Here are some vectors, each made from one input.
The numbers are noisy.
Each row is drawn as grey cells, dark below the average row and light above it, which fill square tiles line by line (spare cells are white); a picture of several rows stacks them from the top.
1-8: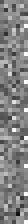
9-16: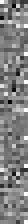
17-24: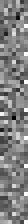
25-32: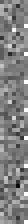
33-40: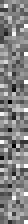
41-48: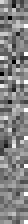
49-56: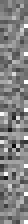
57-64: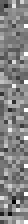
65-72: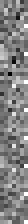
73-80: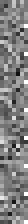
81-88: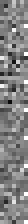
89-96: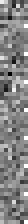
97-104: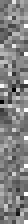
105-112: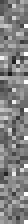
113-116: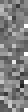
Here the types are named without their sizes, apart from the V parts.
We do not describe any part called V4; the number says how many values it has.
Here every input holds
either a true/false value and a value of V4, or a list of points on a line.
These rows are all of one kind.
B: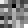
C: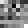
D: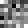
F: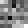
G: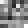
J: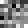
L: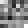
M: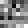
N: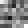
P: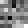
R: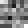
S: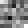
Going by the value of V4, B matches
D and J.
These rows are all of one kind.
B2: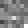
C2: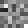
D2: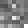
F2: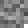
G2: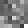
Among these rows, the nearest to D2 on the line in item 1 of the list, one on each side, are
B2 and G2.
